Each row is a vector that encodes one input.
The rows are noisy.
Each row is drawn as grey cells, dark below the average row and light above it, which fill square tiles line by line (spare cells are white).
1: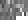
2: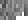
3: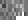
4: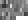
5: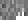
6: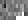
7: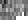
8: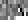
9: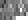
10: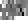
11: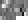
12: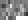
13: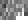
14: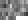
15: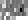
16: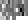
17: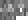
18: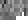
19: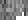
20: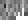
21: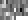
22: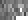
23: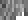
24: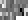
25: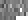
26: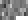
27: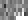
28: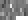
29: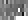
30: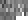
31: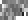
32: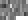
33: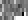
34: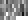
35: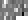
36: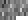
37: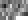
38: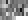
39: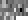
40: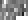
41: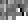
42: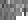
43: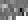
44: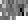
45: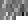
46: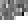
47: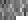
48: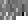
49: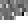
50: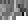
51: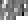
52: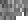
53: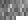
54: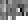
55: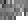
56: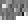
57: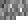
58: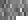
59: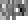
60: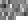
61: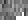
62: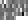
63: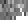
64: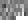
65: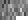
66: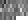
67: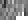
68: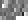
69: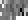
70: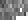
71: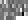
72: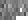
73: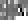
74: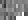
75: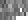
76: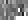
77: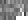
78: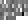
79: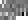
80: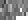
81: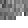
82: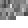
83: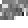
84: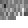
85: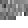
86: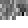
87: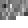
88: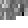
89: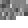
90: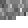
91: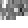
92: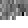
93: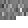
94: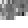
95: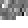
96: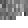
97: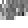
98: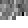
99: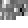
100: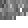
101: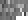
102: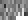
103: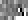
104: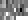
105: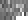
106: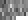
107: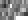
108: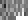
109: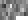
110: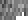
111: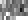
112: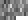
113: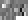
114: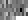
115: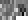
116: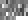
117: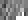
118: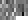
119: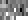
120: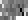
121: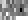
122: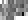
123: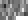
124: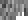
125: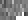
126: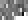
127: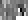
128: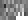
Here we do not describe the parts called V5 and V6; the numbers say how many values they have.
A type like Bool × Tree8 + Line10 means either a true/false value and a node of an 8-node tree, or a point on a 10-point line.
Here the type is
Bool × Line4 + V5 × V6.
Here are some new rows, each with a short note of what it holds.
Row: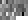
a value of V5 and a value of V6
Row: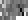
a value of V5 and a value of V6
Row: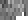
a point on a 4-point line and a true/false value
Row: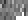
a point on a 4-point line and a true/false value
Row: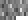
a point on a 4-point line and a true/false value
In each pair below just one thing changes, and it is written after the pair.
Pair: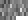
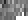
the true/false value
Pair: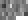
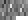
the place on the 4-point line
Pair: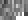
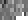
the place on the 4-point line
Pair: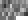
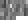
the place on the 4-point line
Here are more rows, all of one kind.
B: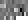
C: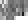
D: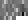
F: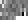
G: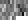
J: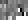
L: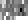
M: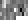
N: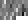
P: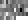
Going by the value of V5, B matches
D, G, J and N.
